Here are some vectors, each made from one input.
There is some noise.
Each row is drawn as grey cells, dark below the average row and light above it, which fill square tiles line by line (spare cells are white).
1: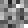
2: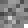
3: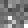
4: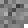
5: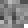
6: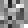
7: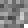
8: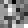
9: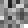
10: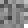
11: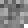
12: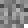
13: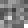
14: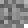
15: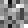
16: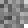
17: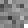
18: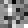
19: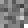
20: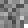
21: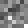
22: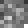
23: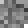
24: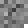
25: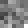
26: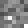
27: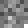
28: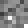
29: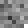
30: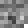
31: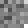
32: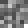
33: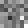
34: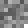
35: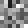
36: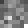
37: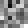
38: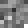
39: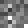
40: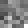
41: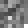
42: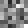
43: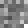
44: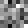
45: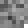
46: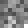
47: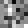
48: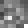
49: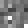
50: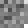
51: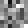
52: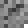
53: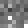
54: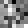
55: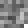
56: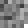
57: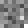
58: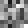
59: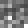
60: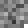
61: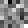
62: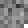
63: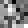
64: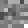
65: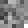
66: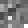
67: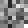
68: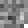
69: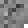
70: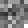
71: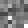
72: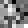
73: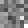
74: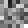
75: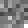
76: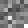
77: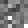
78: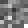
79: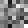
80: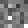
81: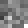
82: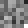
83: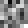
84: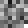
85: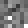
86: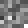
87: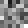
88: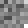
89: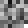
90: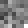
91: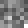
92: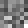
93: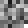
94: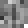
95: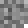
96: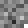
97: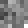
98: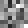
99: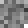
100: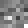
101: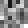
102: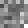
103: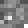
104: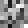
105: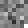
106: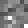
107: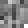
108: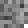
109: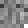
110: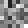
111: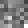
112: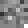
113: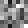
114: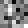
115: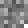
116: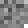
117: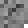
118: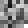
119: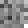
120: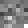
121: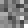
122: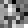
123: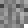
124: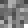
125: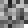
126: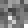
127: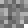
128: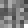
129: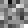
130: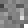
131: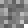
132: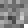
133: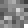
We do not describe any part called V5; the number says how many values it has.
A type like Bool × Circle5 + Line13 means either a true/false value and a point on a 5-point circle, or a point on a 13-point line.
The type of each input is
Line4 + List2(Bool × V5).
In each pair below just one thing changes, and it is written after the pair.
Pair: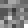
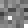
the true/false value in item 1 of the list
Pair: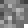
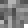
the value of V5 in item 1 of the list
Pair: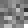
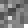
the value of V5 in item 1 of the list
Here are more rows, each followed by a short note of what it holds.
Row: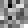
a point on a 4-point line
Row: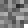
a list of one item
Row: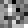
the empty list
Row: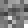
a list of two items
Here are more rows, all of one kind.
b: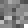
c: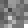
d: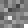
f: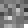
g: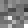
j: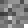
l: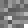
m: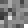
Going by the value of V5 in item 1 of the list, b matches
d and l.
